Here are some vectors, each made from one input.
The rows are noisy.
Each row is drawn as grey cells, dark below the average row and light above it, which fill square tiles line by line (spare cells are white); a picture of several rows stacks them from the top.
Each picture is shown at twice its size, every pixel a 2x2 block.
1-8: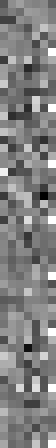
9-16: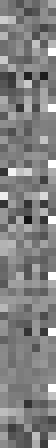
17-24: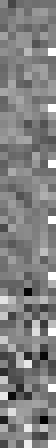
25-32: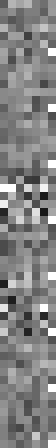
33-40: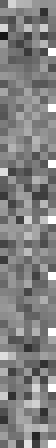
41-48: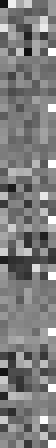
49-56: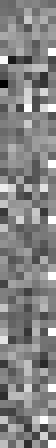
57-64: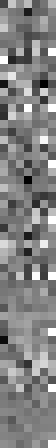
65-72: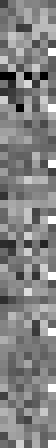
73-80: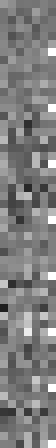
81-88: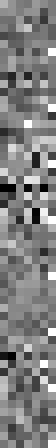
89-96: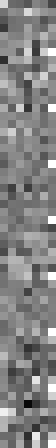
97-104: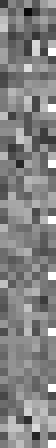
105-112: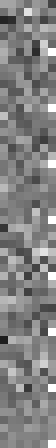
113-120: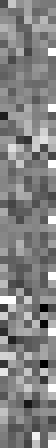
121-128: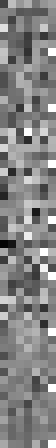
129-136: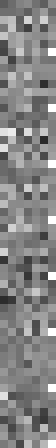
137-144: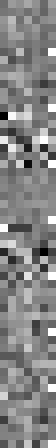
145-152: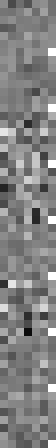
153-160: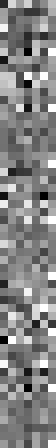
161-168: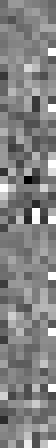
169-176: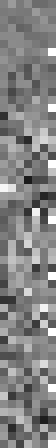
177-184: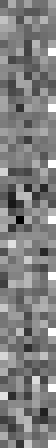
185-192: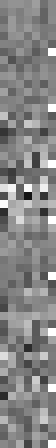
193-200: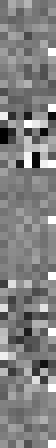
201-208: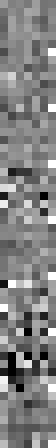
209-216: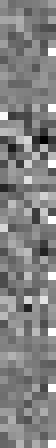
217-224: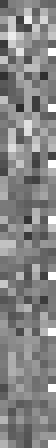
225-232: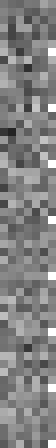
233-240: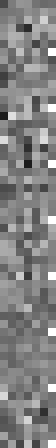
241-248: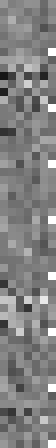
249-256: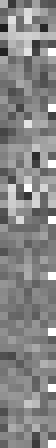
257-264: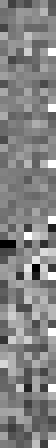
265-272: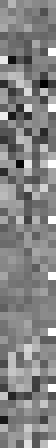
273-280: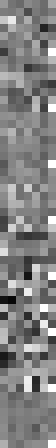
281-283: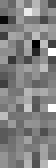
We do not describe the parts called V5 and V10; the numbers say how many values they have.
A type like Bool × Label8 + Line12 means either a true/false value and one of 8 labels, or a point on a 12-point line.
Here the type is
(Bool × Bool × Bool + Unit) × ((Line6 + Line8) × V5 + V10).
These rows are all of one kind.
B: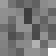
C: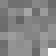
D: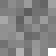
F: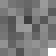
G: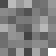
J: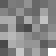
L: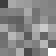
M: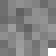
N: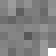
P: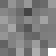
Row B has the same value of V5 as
G, M, N and P.
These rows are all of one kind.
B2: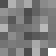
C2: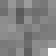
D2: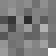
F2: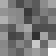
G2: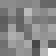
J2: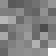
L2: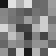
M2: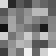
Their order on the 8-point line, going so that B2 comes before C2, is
D2, J2, F2, B2, G2, M2, C2, L2.
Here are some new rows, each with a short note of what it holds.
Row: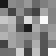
three true/false values and a value of V10
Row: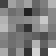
three true/false values and a value of V10
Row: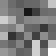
three true/false values and a value of V10
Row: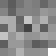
three true/false values and a value of V10
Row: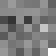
a point on a 6-point line, three true/false values and a value of V5
